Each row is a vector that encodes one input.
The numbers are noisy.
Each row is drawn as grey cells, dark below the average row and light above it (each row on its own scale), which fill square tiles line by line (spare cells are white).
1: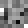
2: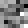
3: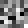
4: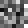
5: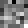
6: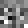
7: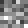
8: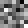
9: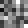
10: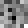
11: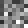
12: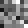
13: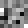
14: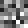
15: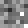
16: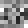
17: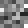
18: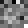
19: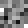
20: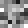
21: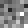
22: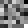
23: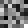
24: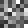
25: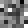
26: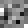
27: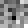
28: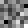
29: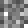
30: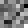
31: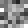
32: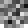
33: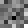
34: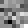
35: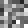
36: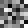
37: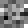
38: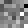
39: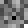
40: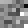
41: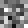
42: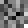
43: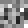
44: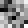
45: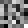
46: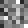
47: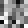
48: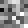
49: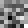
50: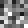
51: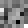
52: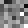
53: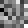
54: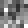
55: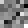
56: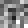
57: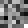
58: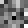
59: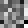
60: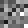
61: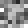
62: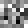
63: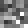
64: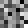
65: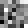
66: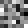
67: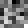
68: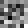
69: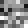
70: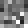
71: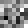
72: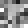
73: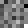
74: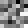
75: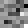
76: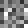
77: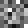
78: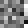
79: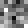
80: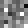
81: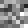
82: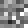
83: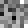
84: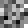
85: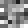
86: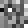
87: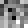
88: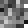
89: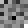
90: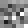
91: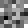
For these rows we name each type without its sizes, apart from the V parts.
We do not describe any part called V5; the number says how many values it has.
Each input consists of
either a label and a node of a tree, or a value of V5.
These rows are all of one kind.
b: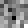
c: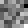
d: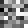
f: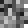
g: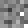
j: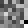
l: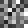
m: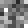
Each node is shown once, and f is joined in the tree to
j.
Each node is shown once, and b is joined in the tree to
d and m.
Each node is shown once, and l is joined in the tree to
d and j.
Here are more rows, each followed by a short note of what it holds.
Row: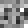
a value of V5
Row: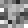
a value of V5
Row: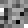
a value of V5
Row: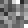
a label and a node of a tree
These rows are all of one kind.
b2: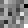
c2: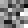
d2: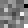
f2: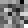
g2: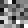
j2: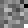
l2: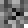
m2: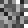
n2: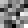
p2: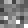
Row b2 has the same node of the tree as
d2 and p2.
